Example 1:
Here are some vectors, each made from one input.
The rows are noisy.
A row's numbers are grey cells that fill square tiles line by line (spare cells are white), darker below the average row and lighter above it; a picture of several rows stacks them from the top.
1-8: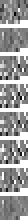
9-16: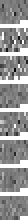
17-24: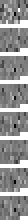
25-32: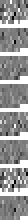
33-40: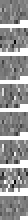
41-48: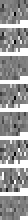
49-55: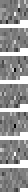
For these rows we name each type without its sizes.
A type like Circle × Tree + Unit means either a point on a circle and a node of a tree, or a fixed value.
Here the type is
Line.
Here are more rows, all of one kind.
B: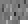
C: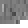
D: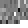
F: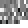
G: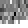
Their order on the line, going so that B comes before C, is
B, F, D, G, C.
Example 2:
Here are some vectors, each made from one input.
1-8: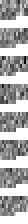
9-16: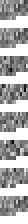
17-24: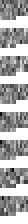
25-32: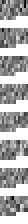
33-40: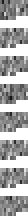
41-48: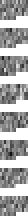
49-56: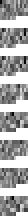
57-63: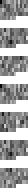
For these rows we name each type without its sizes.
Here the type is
Label.
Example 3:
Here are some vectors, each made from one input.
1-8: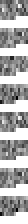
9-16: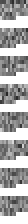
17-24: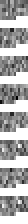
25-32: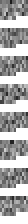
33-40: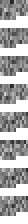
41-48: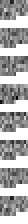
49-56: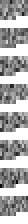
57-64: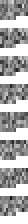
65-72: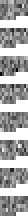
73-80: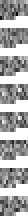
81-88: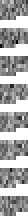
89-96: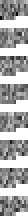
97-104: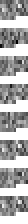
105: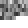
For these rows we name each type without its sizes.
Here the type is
Line.
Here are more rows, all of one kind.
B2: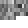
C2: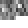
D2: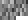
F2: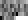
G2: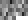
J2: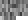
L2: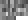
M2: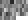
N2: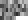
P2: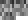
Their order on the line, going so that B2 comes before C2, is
F2, N2, B2, D2, L2, J2, P2, M2, G2, C2.
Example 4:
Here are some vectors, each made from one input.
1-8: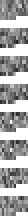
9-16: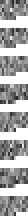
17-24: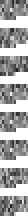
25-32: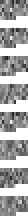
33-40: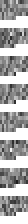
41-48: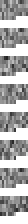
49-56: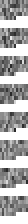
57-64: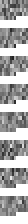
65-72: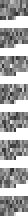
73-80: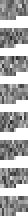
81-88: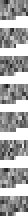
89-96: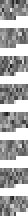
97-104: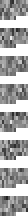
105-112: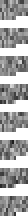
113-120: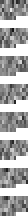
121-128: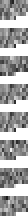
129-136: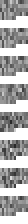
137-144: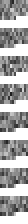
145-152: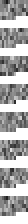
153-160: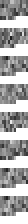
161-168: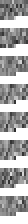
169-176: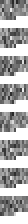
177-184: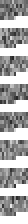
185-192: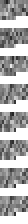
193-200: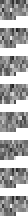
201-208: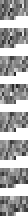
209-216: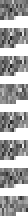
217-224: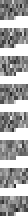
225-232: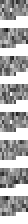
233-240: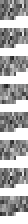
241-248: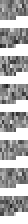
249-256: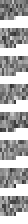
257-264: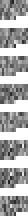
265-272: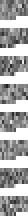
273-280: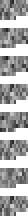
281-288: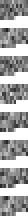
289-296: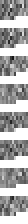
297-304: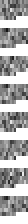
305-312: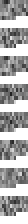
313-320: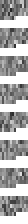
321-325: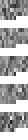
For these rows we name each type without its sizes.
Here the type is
Line.
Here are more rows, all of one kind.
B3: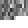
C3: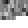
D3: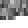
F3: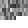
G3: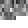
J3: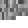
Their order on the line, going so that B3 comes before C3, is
B3, D3, C3, J3, G3, F3.
